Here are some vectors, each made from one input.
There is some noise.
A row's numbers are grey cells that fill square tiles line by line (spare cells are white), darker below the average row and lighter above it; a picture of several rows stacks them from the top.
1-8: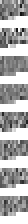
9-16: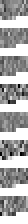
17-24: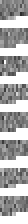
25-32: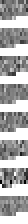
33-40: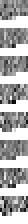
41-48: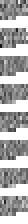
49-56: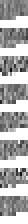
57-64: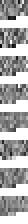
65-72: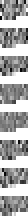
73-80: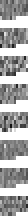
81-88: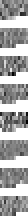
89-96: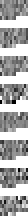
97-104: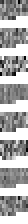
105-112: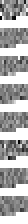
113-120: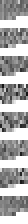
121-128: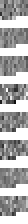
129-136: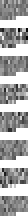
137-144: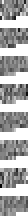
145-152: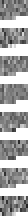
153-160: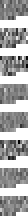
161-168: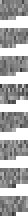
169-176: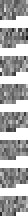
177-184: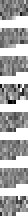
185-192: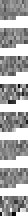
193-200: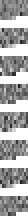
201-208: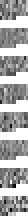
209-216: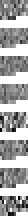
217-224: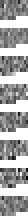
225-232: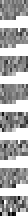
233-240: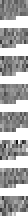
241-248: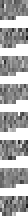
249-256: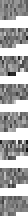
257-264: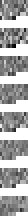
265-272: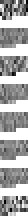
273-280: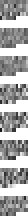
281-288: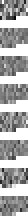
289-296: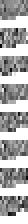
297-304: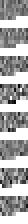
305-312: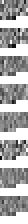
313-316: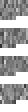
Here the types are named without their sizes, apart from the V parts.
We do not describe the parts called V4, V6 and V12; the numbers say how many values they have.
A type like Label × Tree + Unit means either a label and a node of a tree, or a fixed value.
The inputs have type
(Bool × V4 + V12) × V6 + List(Line).
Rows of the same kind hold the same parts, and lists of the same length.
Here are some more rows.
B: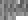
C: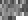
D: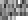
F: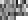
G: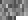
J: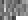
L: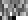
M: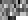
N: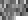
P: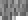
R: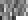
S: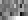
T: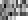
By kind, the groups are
B, C, D
F, P, T
G
J, R
L, M, N, S

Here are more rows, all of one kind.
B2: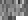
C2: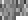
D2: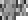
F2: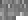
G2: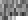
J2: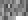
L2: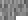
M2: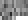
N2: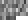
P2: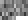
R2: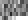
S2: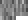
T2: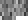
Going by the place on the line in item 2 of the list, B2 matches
L2 and S2.
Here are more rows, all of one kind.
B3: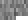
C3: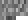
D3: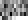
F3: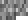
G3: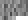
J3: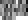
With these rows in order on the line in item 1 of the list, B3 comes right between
F3 and G3.
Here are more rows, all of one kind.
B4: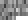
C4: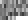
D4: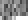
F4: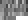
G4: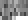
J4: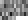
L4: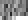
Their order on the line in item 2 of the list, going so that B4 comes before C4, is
F4, L4, B4, G4, C4, J4, D4.
